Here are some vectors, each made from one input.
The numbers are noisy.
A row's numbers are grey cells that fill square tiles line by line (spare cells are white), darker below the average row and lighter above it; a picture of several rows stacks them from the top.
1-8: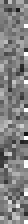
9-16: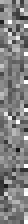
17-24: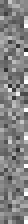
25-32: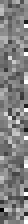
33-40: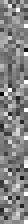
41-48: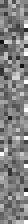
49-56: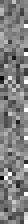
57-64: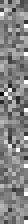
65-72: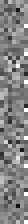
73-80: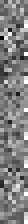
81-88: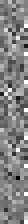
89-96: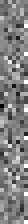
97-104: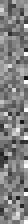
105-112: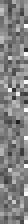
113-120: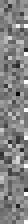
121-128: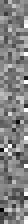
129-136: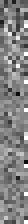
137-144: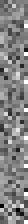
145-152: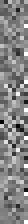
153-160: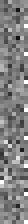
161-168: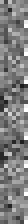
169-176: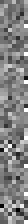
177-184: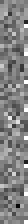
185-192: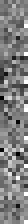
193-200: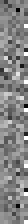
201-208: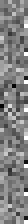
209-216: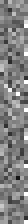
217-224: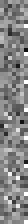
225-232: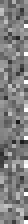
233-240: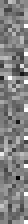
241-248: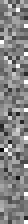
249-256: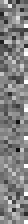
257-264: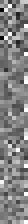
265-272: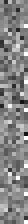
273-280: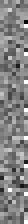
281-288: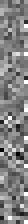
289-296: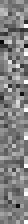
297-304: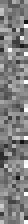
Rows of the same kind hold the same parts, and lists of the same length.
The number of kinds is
2.
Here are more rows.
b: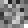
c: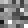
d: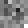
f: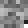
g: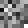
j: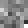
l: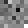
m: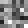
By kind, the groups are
b, c, g, m
d, f, j, l

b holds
a point on an 8-point circle.
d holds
a point on an 11-point circle and a point on a 6-point line.
